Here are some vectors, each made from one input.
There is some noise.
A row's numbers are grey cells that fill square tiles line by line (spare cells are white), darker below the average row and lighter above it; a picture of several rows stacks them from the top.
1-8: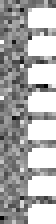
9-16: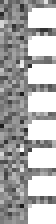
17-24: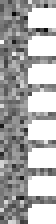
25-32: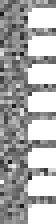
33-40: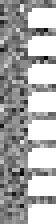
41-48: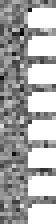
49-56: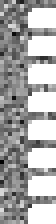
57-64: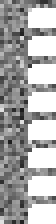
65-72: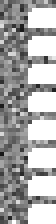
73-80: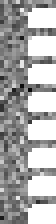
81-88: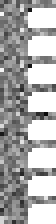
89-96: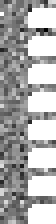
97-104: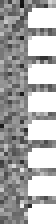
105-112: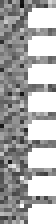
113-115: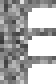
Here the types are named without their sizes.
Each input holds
a node of a tree, together with either a point on a circle, or a fixed value.
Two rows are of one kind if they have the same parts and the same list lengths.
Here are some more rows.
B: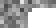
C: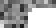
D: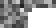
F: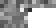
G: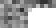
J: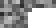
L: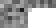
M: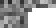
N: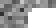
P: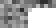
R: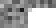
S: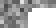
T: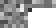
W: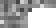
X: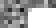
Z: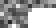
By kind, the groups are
B, C, G, L, N, P, R, S, W, X
D, F, J, M, T, Z

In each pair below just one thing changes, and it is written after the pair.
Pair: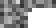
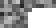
the node of the tree
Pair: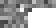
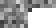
the place on the circle
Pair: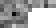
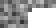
the place on the circle
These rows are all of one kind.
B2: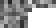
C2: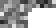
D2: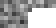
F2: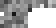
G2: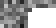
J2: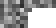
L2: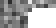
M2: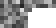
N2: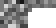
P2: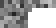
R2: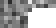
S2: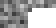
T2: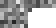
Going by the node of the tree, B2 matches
G2, J2 and M2.
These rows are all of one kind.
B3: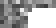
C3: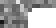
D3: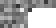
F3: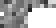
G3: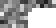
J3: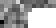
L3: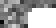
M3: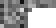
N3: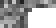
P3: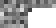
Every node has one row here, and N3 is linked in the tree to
M3.
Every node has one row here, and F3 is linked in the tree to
D3.
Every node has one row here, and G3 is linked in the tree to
J3.
